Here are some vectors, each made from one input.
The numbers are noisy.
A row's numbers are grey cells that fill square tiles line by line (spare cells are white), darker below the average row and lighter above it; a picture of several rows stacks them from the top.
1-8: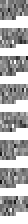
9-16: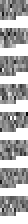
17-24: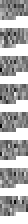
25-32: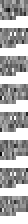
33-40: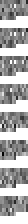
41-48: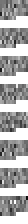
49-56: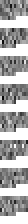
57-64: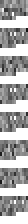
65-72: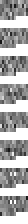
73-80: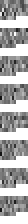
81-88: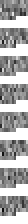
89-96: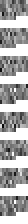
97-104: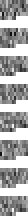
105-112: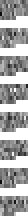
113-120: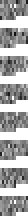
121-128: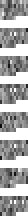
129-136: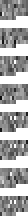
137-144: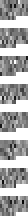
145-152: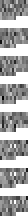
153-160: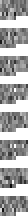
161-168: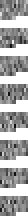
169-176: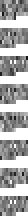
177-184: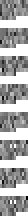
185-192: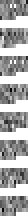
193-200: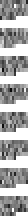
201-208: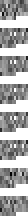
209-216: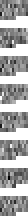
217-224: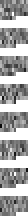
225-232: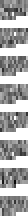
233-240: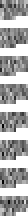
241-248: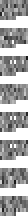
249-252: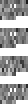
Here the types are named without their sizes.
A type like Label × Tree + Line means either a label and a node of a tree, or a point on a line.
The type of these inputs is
Tree × Tree × (Tree + Unit) × (Tree + Unit).
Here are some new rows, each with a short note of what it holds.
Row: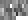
a node of each of three trees
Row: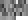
a node of each of two trees
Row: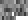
a node of each of four trees
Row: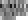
a node of each of two trees
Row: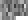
a node of each of four trees
